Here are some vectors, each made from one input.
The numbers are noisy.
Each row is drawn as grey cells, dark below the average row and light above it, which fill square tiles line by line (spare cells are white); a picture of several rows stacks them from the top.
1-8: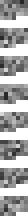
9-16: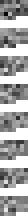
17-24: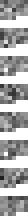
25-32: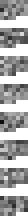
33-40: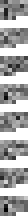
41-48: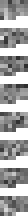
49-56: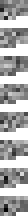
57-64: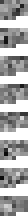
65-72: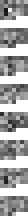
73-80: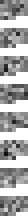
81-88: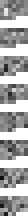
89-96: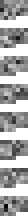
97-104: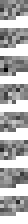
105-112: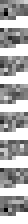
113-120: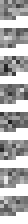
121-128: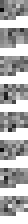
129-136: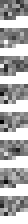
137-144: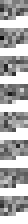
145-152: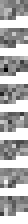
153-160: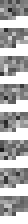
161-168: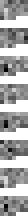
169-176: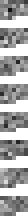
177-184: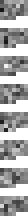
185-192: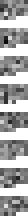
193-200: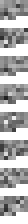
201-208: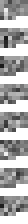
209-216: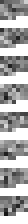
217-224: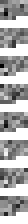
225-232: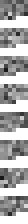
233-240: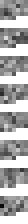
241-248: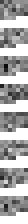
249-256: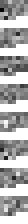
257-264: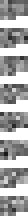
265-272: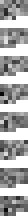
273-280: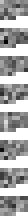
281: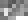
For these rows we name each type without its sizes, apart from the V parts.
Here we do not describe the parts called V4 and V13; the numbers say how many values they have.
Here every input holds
a value of V4 and a value of V13, together with a list of points on a line.
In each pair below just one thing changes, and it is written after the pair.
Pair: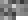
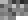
the value of V4
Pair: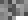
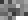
the value of V4
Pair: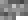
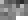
the value of V4
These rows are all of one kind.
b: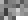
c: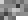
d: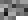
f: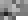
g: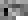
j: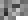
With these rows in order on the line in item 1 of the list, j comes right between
b and g.
